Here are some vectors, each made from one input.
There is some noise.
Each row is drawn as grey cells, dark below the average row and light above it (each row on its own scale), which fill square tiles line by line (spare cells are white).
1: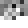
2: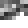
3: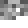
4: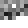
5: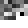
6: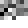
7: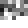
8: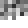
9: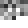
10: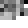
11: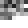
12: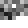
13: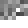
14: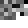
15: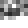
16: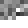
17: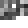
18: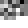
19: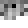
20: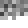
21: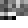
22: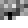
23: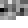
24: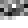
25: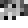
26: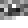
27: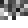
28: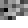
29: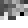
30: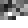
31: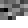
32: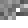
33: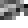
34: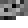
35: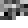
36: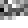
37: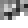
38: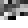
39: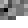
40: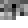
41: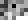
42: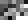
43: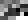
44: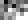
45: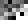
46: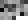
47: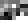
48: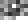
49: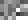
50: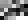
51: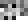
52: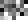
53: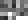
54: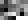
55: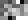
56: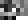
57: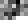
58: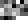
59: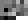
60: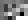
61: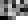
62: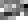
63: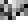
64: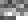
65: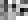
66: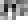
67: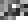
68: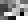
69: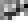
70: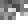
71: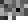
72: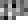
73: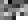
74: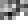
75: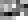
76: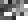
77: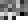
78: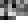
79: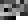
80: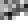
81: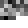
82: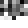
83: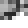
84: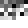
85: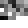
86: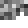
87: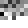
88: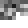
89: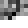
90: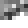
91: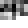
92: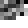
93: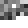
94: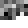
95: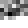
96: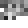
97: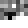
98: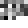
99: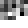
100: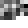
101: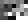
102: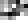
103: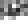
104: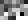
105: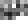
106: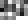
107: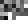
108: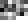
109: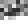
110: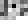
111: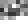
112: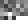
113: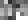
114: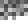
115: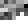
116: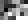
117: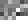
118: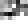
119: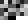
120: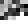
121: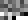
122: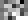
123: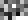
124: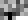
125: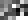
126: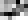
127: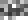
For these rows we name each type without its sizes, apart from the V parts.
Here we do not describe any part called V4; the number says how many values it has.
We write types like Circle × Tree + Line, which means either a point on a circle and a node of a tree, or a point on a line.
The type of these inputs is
List(Bool × V4).
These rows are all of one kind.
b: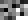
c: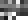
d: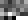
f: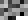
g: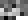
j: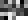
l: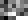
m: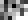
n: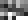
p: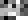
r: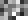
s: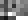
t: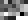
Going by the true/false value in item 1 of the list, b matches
f, m, r and t.
